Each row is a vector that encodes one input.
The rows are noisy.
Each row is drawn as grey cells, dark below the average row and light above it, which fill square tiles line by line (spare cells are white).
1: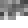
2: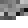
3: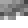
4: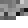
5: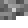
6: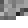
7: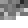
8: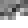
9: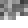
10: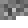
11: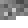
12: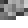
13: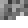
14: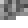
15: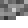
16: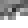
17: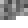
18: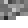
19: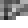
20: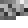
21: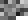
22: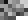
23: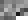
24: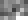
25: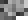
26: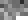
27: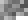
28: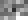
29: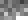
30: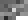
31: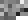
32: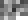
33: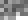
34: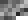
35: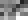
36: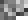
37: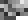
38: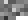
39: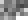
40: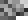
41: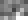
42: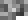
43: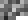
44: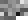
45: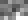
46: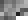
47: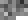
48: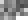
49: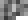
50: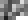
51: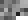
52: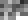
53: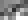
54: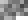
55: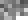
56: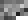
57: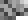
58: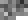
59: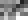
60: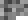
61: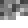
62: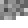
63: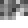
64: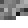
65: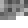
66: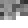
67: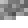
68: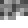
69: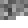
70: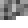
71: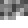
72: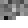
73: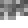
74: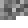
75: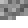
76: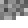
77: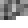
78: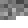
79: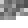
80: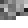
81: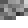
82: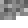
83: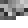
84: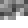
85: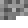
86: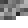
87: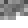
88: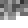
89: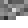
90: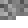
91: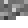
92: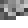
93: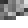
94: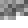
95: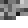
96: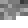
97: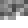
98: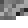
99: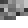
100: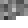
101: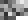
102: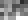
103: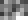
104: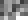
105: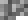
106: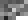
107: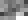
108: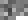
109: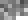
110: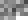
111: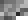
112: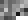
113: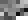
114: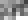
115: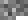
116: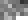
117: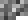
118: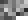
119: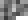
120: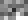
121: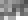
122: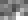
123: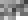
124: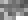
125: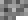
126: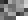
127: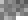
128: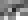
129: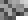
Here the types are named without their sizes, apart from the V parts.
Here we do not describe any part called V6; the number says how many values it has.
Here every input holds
a point on a line and a true/false value, together with a list of values of V6.
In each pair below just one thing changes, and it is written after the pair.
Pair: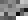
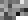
the value of V6 in item 1 of the list
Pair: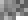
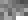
the true/false value
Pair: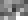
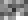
the value of V6 in item 1 of the list
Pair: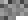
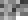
the place on the line
